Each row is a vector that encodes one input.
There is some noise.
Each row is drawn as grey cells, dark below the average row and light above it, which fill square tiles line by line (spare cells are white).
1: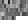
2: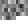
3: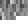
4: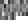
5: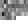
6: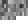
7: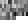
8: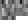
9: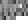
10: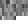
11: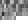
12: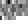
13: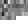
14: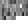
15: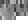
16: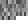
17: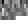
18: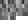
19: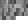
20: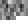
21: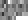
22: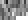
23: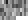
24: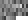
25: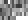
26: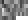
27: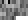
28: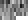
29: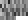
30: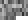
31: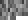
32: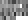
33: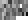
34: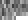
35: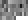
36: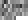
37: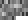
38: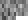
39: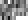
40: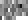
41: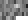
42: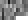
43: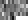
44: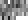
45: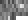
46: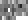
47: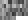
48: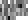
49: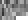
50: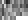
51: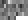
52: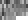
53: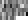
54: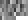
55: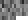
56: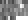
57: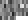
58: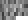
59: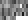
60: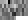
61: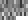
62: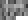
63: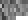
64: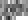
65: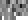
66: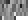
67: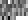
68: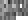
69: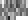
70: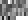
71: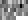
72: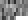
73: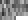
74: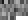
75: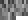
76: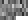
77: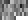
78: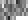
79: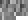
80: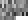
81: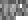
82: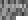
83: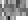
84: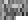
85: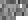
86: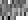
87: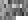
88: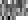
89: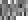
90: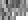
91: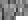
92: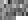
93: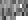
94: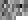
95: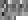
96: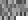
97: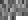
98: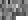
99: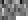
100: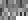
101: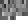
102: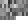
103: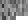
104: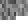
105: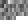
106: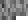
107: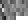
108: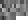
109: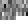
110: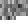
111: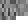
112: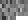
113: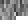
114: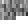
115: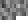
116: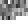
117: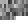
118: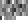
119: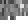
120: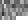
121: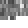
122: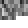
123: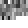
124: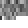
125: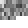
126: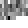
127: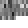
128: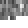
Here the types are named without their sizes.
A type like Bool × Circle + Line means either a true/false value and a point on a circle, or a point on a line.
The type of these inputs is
(Bool × Bool × Bool + Line) × Line.
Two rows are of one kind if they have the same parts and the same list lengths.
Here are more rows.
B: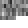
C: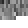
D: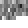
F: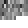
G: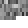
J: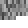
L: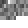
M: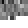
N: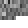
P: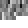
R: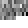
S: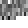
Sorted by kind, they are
B, G, M, N, R
C, D, F, J, L, P, S

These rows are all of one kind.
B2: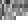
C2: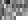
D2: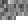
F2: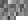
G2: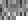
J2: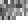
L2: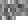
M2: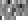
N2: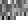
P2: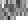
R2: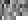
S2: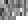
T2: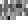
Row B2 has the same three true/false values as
C2, M2 and R2.
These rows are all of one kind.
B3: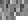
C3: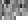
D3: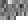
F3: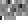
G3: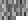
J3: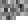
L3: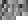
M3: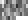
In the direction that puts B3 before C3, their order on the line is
M3, F3, J3, B3, G3, D3, L3, C3.
